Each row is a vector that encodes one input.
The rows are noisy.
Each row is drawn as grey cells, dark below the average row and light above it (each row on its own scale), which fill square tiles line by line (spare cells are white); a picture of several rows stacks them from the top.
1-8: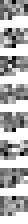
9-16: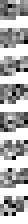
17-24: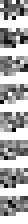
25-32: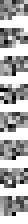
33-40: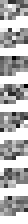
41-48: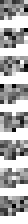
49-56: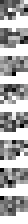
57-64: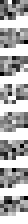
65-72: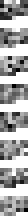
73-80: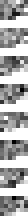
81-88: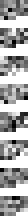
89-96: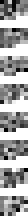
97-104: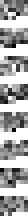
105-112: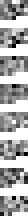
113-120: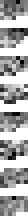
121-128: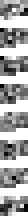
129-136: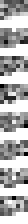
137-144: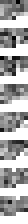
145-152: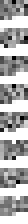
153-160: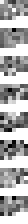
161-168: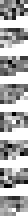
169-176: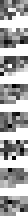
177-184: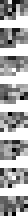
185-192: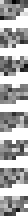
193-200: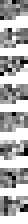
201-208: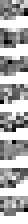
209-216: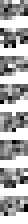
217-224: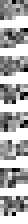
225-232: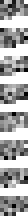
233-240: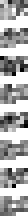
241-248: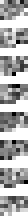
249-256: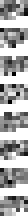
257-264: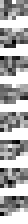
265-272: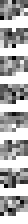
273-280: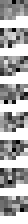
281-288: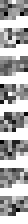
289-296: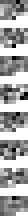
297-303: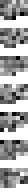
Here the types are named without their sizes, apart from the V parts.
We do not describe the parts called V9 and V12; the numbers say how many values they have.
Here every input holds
a point on a circle, a true/false value and a value of V12, together with either a point on a line, or a value of V9.
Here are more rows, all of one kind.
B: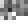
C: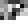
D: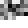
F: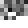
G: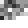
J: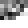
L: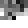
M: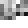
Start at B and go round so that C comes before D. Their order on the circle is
B, M, F, C, L, J, G, D.
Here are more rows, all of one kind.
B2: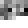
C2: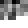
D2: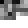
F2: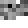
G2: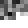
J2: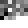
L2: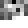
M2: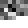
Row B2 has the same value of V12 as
J2 and L2.
